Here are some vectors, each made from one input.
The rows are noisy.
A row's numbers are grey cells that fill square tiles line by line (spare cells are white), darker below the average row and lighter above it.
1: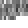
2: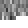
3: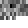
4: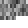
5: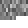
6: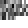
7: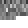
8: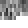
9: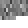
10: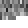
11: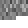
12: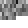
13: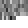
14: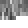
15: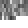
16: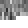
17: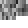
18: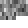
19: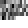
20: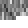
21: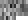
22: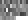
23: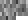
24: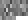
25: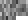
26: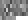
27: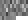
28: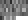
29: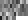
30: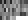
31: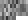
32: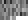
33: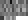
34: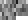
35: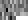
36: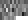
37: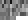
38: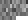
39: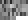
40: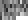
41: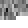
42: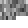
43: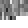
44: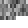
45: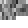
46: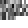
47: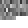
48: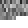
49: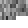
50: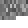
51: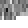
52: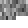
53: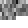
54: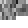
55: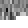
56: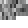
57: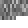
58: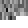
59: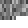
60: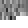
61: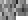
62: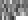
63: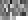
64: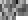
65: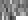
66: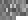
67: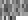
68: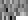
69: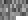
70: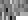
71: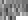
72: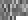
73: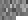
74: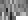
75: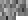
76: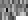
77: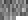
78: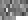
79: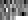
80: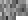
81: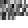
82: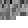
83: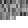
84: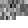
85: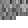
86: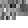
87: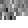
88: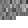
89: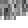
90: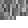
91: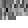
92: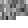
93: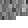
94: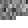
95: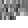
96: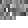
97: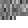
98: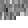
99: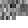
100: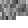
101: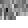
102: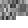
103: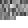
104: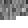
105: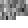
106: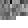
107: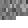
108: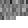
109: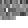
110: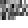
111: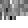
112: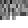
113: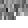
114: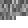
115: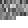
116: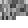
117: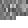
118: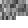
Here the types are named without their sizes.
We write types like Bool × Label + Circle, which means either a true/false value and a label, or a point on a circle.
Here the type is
List(Line).
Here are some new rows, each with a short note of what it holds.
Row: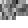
a list of one item
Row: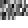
the empty list
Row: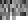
a list of two items
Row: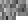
a list of one item
